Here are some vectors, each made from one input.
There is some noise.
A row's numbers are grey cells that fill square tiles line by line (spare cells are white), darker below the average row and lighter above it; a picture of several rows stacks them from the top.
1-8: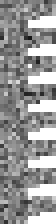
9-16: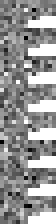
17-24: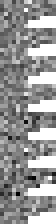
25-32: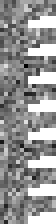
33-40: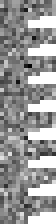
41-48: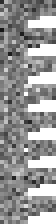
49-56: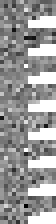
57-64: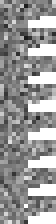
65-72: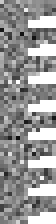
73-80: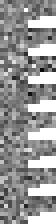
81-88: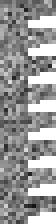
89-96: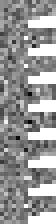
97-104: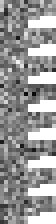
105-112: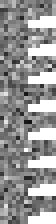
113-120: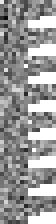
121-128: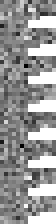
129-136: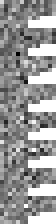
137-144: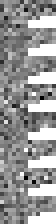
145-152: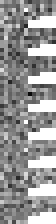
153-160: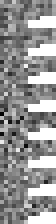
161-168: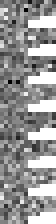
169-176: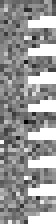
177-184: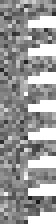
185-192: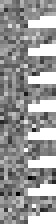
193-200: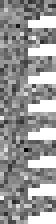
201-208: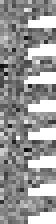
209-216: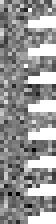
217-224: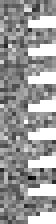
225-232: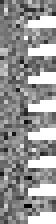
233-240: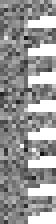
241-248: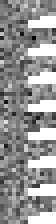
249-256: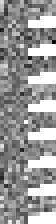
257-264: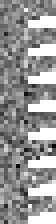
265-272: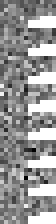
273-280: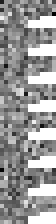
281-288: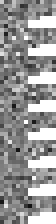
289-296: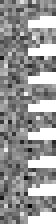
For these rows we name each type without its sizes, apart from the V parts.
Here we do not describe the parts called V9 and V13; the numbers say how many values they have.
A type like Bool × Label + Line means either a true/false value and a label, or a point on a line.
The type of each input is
(Bool × Bool × Bool × Bool + V9) × V13 + Label.
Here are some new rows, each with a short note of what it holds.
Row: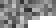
a value of V9 and a value of V13
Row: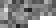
a value of V9 and a value of V13
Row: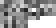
a label
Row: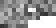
a label
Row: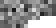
a label
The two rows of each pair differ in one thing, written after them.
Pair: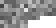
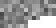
one of the four true/false values
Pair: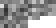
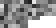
the value of V13
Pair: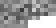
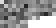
one of the four true/false values
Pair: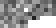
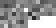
one of the four true/false values
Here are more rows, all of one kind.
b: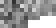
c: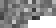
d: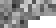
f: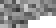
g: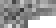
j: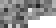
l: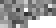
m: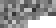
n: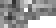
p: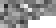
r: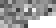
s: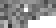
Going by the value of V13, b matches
g, n and r.
